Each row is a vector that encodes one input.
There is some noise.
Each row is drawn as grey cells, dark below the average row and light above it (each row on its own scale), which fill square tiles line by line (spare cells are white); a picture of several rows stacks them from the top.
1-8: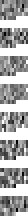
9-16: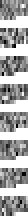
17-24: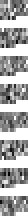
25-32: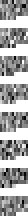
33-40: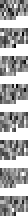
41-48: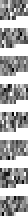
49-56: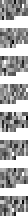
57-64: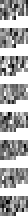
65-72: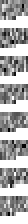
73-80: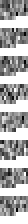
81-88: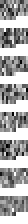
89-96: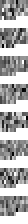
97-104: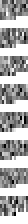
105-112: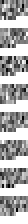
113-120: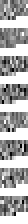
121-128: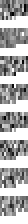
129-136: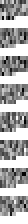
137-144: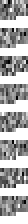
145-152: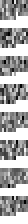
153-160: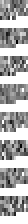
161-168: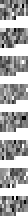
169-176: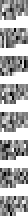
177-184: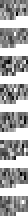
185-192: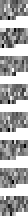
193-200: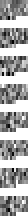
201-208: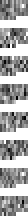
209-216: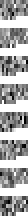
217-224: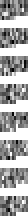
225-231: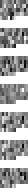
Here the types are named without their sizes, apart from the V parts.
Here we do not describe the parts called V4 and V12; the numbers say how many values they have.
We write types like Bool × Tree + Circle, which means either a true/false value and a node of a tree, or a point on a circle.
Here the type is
(Bool × Line × Tree + V12) × V4.
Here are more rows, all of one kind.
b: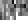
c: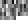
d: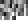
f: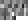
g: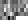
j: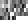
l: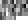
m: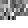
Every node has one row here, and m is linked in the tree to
b, g and j.
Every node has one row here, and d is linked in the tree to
b.
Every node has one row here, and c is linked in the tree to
b.
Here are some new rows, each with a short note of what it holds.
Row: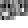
a value of V4 and a value of V12
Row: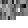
a point on a line, a node of a tree, a true/false value and a value of V4
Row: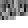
a value of V4 and a value of V12
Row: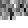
a value of V4 and a value of V12
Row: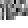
a value of V4 and a value of V12
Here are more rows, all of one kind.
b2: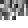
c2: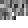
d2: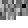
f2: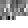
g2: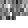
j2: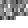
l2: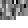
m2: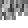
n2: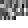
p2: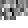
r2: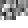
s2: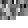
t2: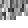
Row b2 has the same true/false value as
c2, d2, m2 and t2.
